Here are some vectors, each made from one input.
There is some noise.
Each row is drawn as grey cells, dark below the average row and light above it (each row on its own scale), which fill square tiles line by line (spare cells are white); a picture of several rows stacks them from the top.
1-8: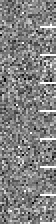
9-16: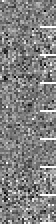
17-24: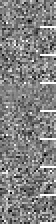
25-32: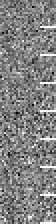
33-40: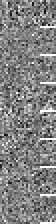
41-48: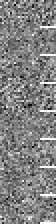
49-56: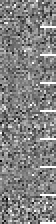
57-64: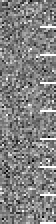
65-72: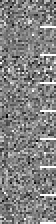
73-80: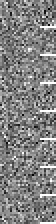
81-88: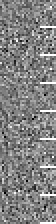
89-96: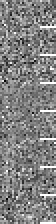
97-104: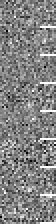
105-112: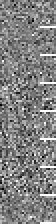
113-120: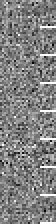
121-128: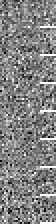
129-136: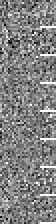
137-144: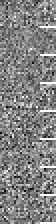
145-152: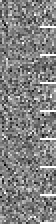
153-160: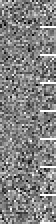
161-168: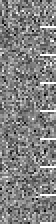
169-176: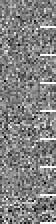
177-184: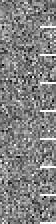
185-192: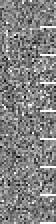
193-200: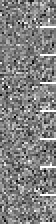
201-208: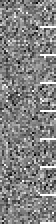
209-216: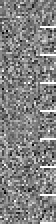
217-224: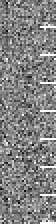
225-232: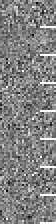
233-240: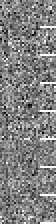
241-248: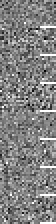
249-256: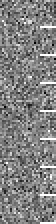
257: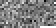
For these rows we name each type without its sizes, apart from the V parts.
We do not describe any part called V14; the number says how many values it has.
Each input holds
a value of V14, together with either a point on a line, or a node of a tree.
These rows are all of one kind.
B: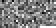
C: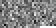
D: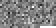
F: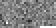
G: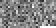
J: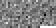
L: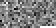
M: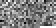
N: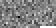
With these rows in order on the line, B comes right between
C and D.
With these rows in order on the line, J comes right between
F and N.
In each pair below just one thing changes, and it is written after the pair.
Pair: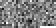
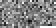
the value of V14
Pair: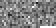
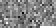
the place on the line
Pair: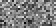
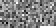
the place on the line
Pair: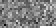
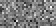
the value of V14
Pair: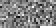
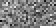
the place on the line
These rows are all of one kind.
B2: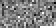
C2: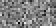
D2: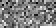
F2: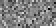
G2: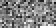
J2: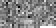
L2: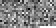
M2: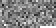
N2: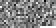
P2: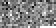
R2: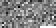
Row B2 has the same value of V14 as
F2 and N2.
